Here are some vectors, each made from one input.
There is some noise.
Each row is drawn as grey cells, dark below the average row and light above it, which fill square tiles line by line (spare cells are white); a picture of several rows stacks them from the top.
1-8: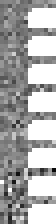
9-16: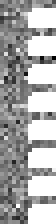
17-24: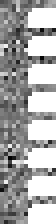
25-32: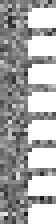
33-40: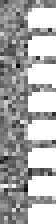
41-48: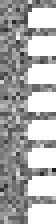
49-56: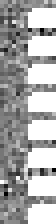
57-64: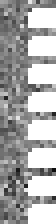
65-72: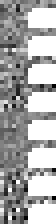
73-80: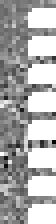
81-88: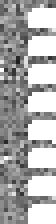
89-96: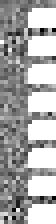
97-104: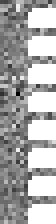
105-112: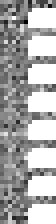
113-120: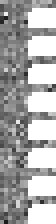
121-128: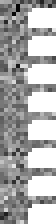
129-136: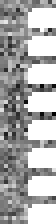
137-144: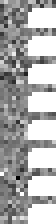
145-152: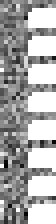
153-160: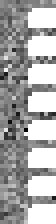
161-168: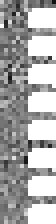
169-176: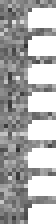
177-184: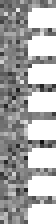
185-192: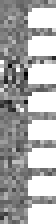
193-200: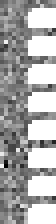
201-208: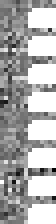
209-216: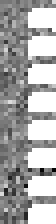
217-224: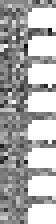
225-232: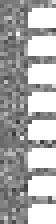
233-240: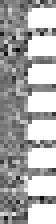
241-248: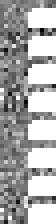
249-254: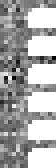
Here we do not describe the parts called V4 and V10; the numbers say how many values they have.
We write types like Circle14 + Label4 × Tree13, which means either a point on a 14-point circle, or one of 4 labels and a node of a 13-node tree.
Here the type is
Line6 + Line7 × (Unit + V4 × V10).
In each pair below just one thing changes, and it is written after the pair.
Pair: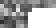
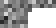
the value of V10
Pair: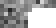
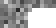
the value of V4
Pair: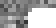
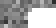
the place on the 7-point line
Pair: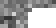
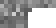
the value of V4
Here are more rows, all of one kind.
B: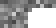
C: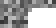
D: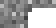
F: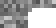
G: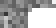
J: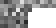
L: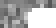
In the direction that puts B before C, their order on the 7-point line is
F, G, L, B, C, J, D.
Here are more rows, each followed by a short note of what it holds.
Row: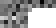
a point on a 6-point line
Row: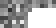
a point on a 7-point line
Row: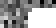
a point on a 6-point line
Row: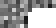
a point on a 6-point line
